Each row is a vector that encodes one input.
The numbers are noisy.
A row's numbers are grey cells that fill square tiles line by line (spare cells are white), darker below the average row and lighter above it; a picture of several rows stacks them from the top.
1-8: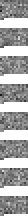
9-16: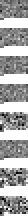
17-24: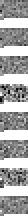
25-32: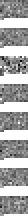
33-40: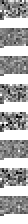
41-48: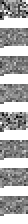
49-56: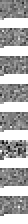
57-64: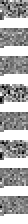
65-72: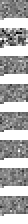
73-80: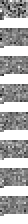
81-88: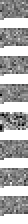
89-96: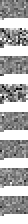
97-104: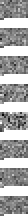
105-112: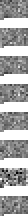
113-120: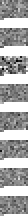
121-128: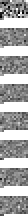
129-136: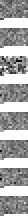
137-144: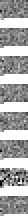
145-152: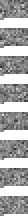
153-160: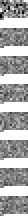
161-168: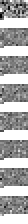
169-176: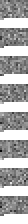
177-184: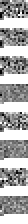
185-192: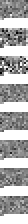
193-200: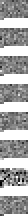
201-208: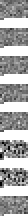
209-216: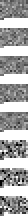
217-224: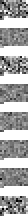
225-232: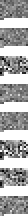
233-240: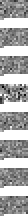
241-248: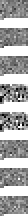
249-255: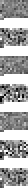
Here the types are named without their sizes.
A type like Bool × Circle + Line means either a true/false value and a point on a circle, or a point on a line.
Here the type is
(Bool × Bool × Bool × Bool + Unit) × Circle + Tree.
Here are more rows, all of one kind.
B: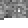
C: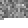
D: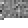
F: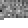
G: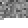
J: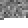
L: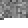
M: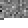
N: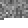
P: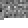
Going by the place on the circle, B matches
J, L and P.
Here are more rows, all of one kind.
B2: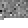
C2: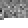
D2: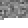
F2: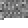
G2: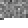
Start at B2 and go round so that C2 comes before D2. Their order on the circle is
B2, F2, G2, C2, D2.
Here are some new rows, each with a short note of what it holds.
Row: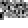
a node of a tree
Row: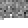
a point on a circle
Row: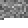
a point on a circle
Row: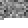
a point on a circle
